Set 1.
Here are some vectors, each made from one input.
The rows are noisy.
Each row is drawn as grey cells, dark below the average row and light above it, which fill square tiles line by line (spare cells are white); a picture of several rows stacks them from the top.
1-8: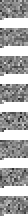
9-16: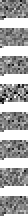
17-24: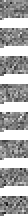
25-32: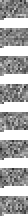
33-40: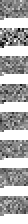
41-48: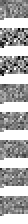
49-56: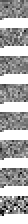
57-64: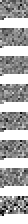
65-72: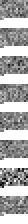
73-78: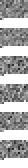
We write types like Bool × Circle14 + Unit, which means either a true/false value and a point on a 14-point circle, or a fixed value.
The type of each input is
List2(Line6).
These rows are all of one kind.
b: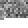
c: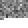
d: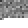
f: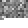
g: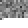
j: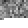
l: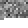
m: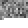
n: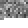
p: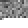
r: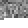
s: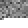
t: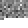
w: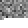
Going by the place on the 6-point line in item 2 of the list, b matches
l, r and t.
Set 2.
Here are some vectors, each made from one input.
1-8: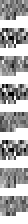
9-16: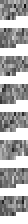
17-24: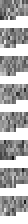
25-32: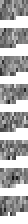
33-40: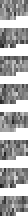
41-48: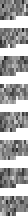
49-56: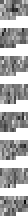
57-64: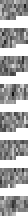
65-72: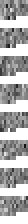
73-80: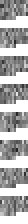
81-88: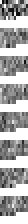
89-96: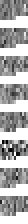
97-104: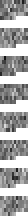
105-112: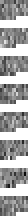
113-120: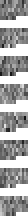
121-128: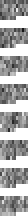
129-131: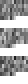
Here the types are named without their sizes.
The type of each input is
Bool × Circle + Unit.
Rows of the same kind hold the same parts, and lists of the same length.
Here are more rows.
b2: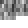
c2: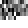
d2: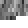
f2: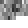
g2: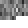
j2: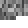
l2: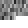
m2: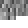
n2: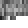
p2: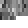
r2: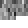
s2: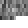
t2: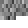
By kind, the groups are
b2, d2, f2, g2, j2, l2, m2, n2, p2, r2, s2, t2
c2

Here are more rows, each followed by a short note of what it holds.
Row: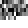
a fixed value
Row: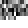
a fixed value
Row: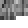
a point on a circle and a true/false value
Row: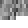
a point on a circle and a true/false value
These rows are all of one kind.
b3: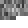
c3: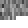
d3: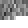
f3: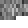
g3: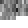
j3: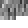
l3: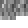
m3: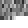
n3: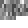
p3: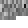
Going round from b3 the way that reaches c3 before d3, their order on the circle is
b3, f3, j3, c3, g3, m3, d3, l3, n3, p3.
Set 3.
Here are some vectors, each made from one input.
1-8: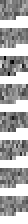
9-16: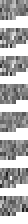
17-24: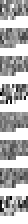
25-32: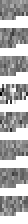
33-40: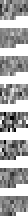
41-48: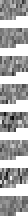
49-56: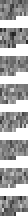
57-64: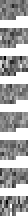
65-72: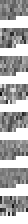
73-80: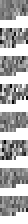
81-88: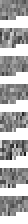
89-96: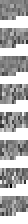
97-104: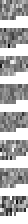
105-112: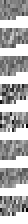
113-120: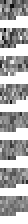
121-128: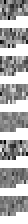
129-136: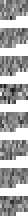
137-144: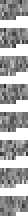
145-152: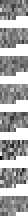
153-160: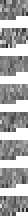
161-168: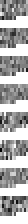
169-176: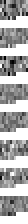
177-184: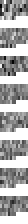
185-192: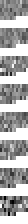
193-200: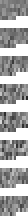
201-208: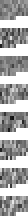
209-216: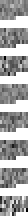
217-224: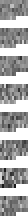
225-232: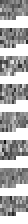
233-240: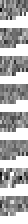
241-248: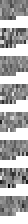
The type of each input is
Bool × Label9 + Unit.
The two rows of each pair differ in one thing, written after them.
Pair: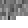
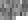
the label
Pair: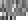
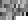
the label
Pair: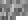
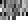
the label
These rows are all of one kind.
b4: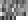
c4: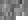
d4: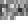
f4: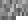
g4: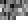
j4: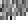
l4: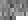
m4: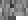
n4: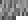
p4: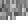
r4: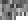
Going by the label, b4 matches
f4, l4, m4 and n4.
